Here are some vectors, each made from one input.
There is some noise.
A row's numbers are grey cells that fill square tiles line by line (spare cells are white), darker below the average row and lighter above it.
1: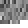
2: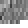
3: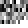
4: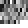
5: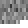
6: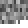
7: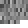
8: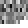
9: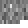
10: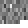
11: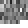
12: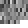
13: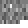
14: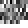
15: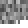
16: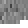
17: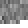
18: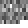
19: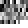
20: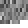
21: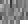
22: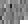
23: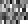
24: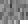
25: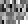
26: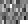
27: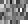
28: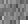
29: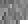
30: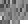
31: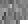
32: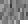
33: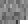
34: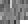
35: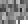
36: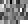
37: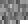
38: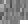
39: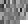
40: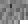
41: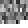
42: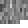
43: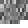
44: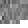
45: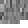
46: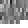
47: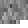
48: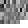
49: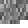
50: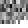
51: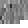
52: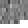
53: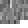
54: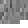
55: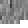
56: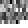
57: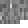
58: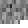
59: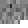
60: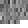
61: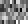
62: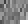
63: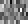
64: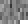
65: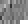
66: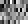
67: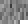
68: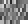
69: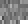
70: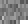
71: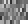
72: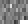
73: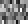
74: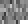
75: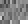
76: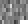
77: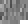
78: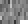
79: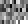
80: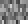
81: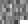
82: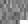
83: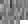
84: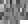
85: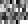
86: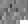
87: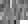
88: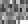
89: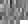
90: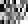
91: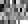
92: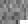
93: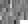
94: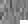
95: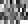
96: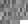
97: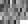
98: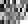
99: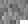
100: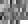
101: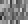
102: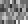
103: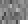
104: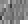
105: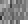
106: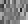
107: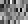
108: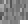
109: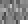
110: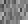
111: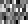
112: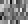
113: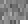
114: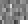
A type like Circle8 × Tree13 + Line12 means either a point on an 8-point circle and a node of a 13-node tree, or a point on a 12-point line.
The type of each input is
Bool × Line9.
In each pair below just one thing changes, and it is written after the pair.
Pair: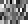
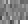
the place on the 9-point line
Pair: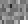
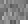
the place on the 9-point line
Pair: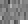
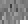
the true/false value
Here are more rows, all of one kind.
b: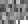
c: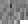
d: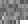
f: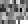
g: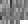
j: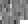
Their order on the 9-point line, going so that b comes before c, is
b, f, d, j, c, g.
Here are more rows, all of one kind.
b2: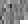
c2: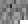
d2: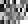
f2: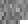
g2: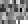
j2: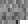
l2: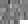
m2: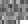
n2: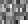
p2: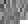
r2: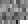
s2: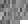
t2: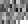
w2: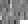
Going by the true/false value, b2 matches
c2, g2, m2 and t2.
